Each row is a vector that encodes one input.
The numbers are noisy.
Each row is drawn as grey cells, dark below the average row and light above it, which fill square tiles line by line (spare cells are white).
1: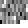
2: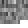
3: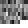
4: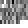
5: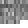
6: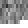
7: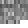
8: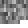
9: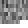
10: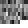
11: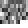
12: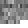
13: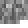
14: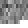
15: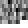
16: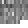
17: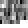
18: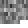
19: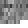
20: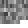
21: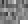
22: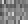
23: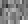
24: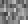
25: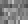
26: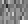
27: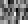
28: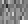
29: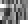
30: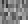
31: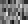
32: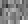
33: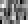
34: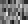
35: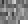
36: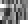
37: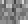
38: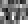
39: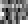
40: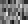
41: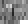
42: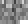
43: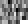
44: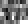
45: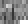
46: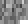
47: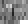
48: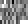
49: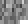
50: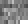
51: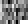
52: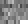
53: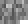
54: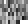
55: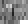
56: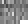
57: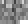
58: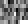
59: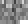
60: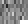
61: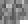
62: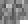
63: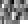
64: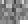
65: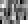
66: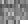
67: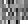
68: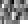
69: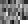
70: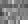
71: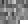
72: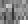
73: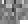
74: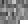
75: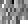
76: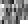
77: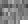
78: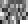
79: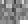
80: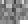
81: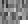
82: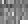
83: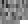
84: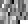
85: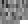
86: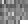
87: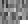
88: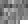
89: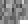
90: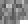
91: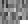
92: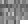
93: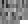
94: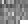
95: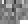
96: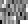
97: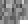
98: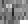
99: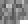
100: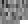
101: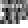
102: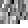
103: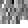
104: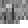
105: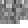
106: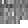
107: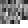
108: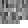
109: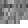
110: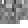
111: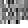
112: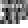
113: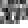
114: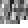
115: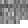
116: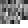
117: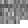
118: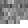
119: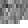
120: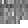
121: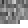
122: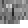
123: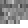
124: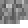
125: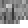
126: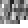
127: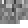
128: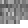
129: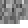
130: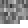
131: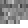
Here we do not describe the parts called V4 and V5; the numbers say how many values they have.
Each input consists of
either a value of V4 and a value of V5, or a list of up to two points on a 6-point line.
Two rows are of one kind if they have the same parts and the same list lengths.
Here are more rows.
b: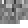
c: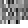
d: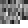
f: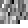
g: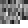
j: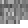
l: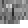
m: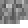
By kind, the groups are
b, l, m
c, f
d, g
j

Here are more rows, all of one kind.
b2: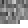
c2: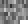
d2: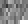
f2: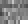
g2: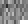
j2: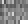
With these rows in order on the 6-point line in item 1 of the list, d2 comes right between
f2 and g2.
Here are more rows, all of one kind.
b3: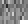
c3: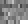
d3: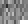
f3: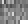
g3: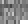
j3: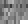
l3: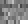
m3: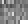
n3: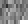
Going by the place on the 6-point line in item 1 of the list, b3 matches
f3 and m3.
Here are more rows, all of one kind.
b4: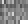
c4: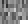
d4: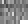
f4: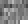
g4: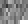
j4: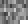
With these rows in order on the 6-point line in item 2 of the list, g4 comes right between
c4 and d4.
